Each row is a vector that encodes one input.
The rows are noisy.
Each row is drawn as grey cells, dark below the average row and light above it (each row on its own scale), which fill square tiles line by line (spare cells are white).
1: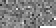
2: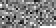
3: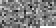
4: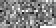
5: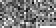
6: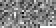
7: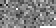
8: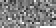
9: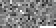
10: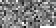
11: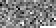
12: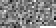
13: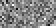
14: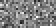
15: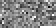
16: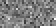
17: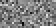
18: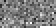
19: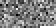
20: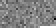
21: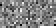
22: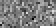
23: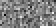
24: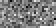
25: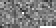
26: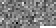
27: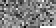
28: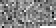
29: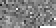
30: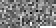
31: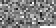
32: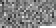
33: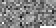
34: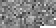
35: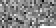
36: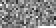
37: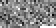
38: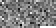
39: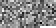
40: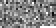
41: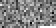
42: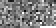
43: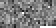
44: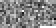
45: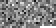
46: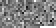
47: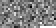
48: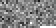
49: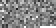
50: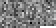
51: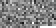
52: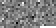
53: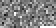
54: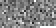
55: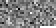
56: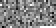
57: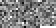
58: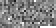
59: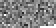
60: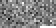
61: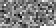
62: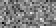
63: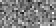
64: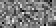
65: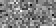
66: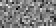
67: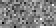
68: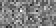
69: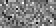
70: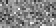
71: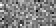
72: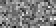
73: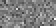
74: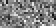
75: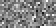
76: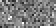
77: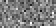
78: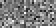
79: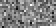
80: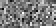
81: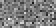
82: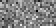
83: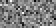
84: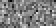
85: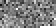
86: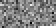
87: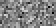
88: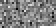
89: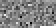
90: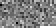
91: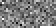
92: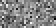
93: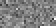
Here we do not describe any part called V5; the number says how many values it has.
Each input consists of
a point on a 9-point circle, three true/false values and a value of V5.
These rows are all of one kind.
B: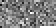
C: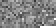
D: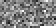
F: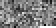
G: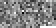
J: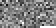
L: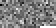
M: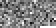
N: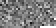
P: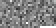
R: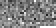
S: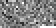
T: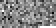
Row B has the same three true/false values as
F and P.
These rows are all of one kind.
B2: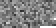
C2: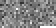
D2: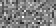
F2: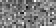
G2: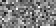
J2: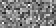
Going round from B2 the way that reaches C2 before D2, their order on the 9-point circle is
B2, J2, G2, C2, F2, D2.
